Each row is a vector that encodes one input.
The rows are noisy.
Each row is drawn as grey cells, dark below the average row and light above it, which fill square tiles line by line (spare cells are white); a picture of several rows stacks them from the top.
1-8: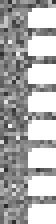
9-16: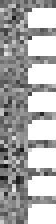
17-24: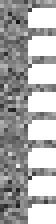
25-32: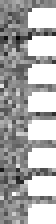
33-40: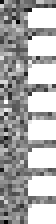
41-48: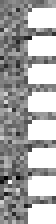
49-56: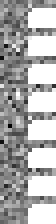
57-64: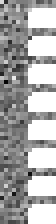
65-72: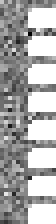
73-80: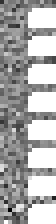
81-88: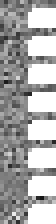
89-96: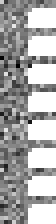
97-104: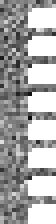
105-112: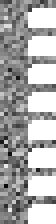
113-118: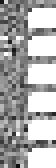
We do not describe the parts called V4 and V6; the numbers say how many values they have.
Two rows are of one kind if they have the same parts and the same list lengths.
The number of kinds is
2.
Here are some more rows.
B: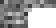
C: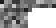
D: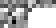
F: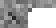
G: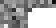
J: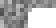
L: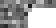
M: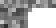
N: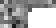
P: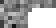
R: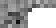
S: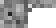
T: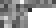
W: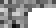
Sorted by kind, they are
B, C, D, G, L, N, P, T, W
F, J, M, R, S

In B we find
a true/false value, a value of V4 and a value of V6.
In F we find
a point on a 5-point line, a true/false value and a value of V4.
